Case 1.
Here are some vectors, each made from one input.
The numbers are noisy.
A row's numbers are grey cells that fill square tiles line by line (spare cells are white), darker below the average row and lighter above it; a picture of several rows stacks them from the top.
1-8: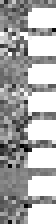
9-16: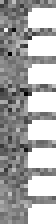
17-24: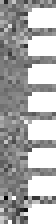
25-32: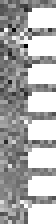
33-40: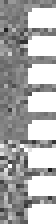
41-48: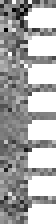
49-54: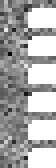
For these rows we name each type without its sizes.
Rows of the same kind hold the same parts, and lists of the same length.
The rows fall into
2 kinds.
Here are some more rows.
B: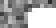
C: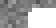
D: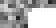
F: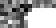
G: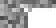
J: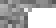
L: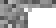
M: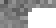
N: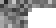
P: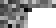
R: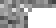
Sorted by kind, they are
B, D, F
C, G, J, L, M, N, P, R

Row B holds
a fixed value.
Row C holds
a point on a circle.
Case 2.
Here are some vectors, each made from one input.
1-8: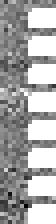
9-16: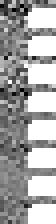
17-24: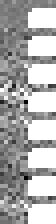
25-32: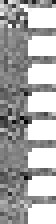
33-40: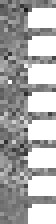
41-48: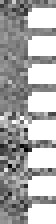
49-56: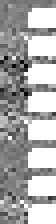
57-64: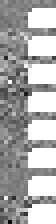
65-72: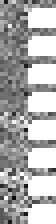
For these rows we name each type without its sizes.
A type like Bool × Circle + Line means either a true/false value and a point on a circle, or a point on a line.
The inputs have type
Line.
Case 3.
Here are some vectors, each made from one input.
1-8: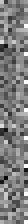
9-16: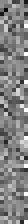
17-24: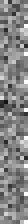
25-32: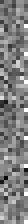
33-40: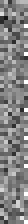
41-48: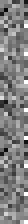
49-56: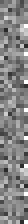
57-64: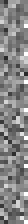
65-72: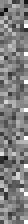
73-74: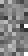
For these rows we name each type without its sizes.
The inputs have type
Tree.
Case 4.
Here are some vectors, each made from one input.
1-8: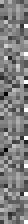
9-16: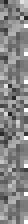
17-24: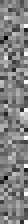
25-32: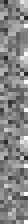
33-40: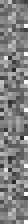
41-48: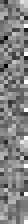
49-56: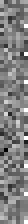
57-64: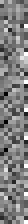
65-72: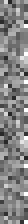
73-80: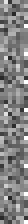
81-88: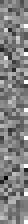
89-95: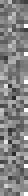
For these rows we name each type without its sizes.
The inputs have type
Tree.
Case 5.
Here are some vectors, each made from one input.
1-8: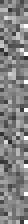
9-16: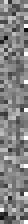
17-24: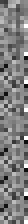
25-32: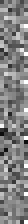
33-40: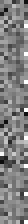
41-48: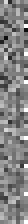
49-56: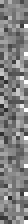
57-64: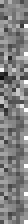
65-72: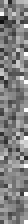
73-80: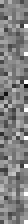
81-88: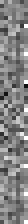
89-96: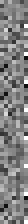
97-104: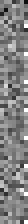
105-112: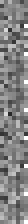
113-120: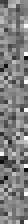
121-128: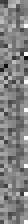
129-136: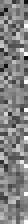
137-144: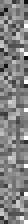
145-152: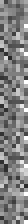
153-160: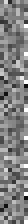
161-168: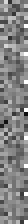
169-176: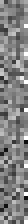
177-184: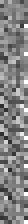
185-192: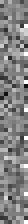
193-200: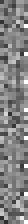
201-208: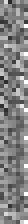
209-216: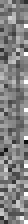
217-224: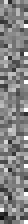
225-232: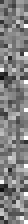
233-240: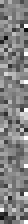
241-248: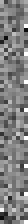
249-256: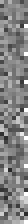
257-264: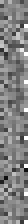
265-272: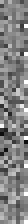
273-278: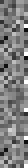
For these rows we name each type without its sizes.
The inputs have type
Tree.
